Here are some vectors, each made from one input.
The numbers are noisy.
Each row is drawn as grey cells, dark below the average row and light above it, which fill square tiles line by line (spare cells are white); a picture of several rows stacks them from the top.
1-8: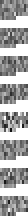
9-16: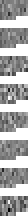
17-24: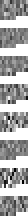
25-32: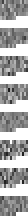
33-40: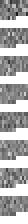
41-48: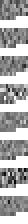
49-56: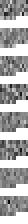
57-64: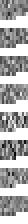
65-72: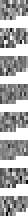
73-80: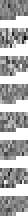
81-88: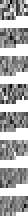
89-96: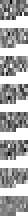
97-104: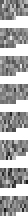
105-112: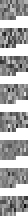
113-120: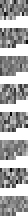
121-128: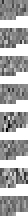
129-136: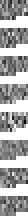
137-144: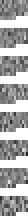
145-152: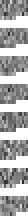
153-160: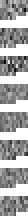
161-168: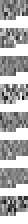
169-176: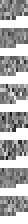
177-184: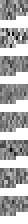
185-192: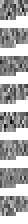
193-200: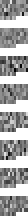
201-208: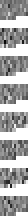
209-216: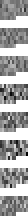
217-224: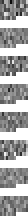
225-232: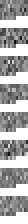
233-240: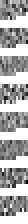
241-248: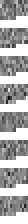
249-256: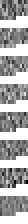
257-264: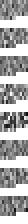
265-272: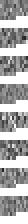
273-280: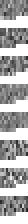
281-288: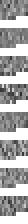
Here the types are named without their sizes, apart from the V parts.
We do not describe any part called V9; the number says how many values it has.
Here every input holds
a label, a true/false value and a value of V9.
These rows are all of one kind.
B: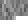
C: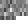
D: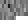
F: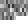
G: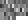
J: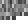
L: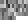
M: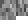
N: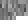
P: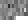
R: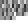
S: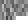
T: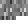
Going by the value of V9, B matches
F, P and S.
